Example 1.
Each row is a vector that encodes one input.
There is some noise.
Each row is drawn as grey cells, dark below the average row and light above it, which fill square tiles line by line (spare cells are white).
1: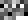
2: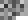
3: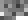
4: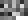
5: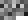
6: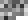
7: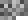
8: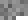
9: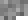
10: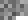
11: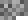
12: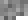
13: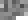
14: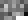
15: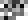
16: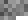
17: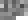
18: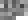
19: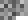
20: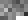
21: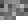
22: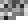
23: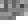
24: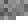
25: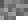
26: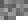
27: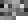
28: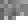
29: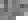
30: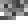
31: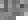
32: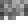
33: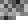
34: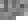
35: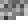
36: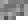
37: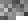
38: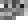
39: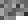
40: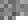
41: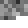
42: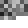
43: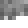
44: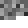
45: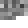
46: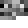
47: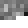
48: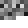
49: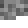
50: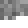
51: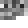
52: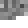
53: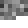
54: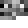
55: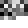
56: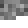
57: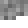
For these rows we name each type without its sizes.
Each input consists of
a point on a line.
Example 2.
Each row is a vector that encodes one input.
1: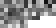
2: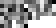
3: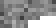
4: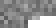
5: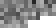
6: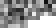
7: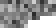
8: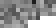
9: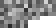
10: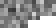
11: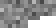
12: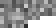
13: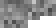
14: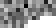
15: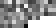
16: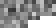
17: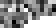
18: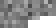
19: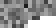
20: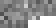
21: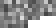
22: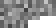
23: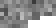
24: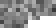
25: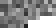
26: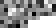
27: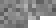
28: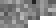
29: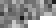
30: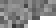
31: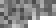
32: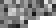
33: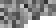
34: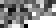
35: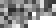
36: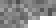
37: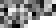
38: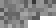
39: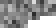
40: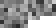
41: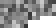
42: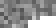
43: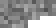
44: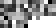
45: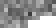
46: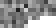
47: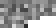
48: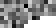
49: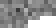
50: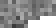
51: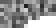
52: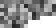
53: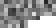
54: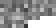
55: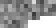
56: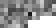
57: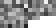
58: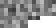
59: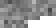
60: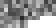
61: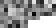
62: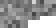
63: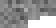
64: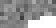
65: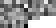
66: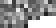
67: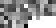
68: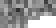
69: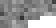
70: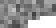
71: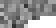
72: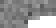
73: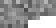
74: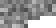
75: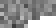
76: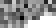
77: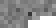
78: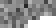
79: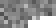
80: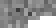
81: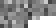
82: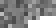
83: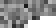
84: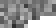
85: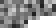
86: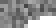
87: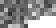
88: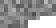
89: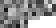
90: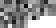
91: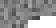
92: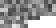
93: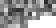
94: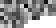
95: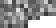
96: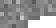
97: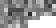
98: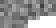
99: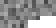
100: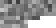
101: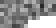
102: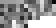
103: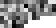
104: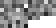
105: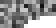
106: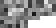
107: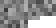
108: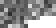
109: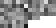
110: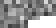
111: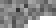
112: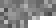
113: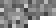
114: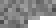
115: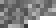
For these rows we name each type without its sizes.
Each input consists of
either a fixed value, or a node of a tree.
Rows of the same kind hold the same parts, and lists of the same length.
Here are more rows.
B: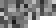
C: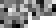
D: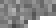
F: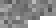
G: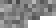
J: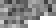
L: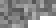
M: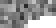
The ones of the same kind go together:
B
C, D, F, G, J, L, M

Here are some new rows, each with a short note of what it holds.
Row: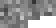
a node of a tree
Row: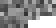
a fixed value
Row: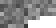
a fixed value
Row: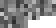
a fixed value
